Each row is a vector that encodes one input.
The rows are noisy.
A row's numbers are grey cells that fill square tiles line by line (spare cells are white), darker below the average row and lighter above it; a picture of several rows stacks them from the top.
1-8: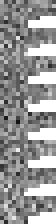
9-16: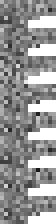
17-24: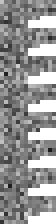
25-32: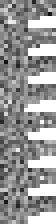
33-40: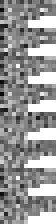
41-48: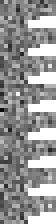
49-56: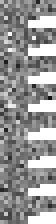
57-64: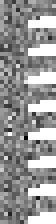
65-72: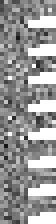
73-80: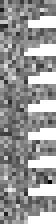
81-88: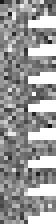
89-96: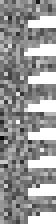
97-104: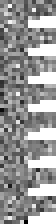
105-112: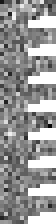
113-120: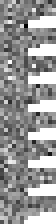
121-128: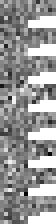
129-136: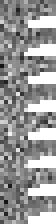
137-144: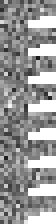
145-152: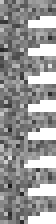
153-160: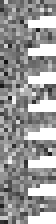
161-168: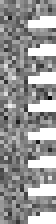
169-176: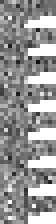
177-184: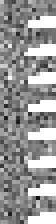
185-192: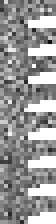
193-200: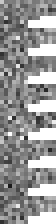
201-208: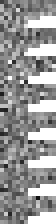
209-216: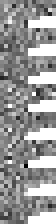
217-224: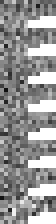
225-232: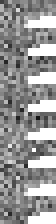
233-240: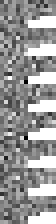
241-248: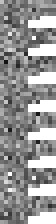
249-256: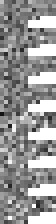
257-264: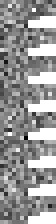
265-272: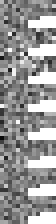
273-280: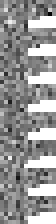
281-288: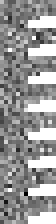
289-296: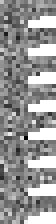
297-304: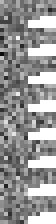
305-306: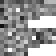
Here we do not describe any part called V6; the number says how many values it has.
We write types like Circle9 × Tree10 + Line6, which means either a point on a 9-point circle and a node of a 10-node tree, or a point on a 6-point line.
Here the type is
Line9 × (Line9 + V6) + List2(Line8) + Tree11.
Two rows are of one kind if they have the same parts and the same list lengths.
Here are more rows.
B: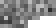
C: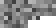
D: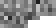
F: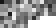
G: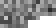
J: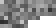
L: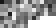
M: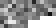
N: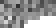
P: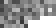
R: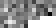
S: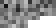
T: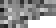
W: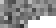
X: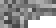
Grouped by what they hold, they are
B, G, J, X
C, D, W
F, L
M, R
N, S, T
P

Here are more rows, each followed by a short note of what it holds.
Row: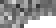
a list of two items
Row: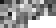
the empty list
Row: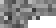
a point on each of two 9-point lines
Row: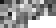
the empty list
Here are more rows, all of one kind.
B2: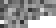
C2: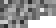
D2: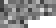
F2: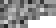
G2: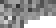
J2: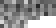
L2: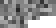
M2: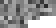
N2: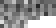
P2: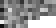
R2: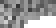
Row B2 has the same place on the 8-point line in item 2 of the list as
J2, N2 and P2.
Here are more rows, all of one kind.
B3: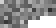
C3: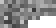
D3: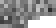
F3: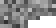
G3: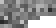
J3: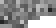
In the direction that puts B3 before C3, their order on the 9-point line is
D3, J3, G3, B3, C3, F3.
